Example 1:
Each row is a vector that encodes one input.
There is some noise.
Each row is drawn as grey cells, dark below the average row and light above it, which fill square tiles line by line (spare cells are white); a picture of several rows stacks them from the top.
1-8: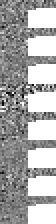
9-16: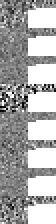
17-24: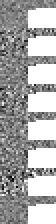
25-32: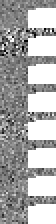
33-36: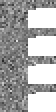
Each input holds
two labels (each one of 5).
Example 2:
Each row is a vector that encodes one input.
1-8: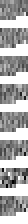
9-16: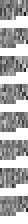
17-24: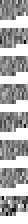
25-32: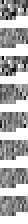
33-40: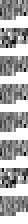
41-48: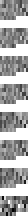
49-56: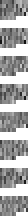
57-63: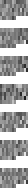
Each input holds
a list of up to two points on a 5-point line.
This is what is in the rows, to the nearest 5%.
All of them are lists of up to two points on a 5-point line: about 10% are empty, 35% hold one and 55% two.
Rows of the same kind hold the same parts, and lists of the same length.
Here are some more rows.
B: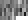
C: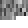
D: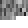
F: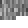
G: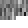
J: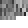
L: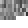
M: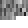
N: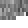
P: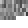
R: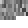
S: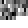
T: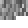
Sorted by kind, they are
B, C, D, G, J, M
F, L, N, P, R, T
S

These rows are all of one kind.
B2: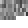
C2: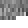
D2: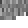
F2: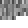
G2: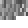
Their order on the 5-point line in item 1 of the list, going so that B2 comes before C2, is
G2, B2, C2, D2, F2.
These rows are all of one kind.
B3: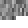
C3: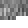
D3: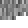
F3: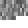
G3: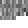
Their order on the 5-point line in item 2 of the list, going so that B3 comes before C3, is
G3, D3, F3, B3, C3.
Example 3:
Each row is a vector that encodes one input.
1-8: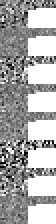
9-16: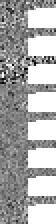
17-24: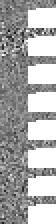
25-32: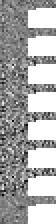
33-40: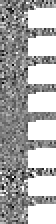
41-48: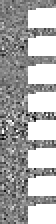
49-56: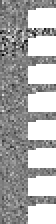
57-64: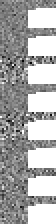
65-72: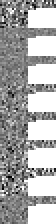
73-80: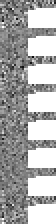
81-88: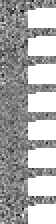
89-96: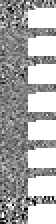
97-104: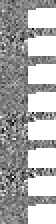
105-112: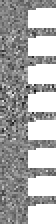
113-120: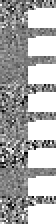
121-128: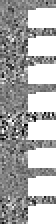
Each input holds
a node of each of two 7-node trees.
